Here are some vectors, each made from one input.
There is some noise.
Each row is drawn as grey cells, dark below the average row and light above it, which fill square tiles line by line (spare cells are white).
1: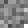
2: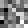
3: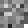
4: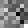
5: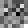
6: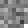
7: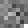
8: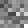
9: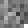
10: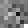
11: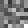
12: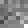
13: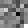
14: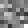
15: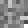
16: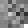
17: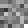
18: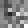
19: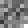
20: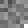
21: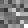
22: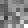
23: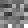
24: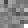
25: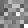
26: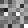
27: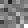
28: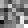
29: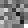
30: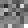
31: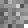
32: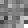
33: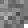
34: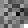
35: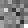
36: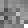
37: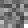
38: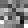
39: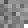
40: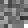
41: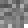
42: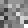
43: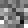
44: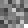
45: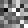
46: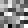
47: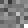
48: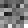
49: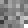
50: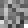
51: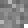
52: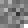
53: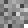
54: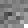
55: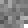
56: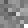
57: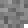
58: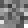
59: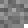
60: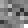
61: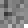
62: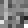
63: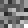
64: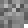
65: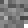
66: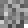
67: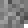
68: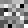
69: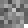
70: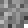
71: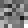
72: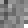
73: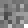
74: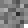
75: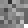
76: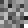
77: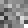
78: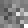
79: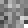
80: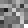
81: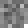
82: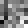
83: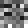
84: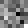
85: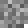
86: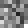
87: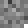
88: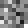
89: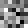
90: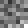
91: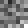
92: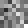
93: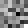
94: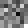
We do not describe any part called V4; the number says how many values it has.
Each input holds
either a point on a 7-point line and a value of V4, or a point on a 9-point line.
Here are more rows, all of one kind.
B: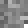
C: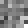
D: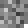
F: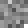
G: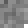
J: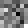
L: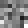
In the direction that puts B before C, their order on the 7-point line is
F, L, J, B, D, G, C.
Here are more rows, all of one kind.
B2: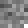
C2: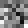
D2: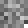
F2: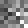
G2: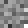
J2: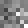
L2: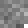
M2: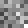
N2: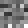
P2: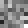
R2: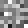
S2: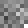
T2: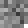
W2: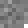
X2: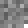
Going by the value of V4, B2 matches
D2, N2, R2 and X2.
